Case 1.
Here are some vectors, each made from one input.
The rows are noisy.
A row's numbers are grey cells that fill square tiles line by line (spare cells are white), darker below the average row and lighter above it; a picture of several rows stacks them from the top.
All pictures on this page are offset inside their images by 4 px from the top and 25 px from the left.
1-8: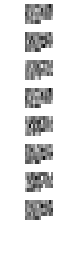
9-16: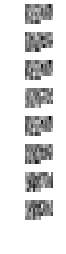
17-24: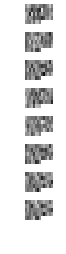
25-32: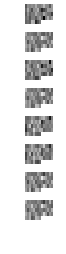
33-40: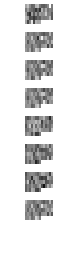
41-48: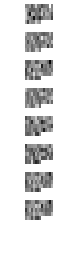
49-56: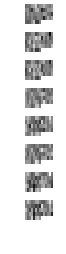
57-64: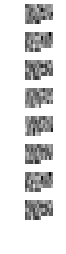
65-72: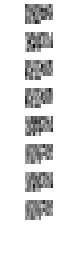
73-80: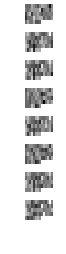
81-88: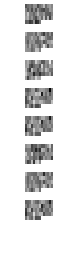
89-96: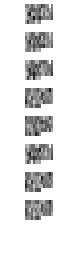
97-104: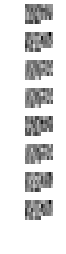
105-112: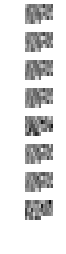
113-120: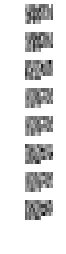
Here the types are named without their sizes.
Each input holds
a true/false value, together with either a point on a circle, or a node of a tree.
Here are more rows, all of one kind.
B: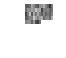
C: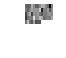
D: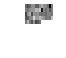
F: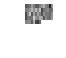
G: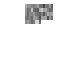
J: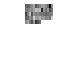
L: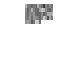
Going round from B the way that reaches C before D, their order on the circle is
B, F, G, C, L, D, J.
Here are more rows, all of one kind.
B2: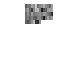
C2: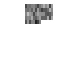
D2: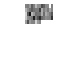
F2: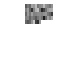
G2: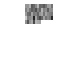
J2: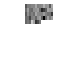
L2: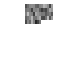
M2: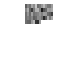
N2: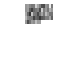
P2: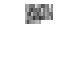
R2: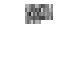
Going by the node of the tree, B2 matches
F2, M2, N2 and P2.
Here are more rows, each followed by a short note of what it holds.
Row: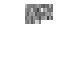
a point on a circle and a true/false value
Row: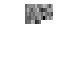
a node of a tree and a true/false value
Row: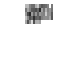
a node of a tree and a true/false value
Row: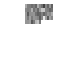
a point on a circle and a true/false value
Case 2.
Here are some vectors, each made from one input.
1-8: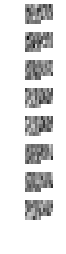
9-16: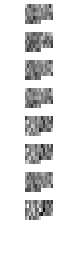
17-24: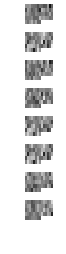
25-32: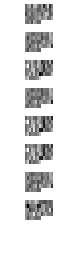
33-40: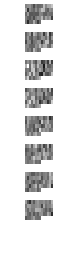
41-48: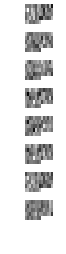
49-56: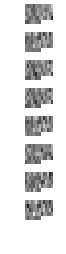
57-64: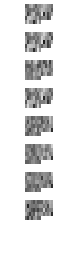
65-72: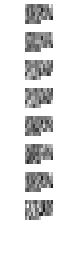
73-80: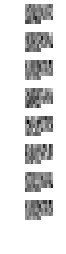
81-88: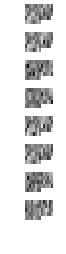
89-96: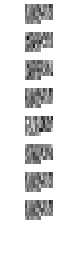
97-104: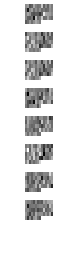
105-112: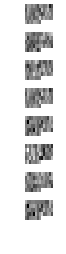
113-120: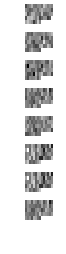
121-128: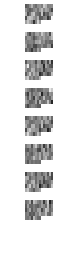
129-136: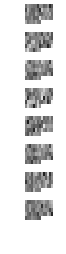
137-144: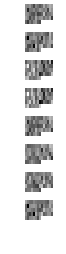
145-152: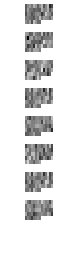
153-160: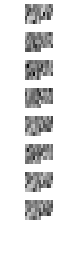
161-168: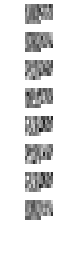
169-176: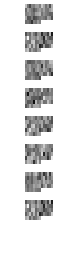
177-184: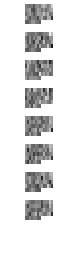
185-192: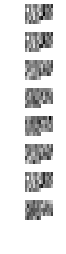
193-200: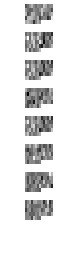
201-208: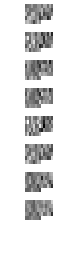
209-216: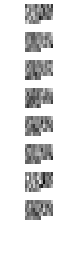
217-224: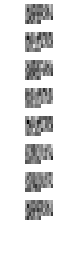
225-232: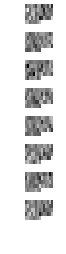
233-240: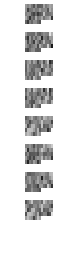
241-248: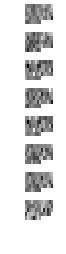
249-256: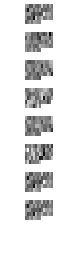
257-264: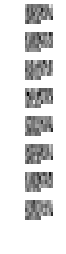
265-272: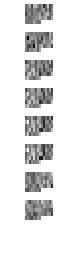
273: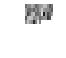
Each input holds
either a point on a 9-point line, or a point on an 11-point line, or a node of a 12-node tree.
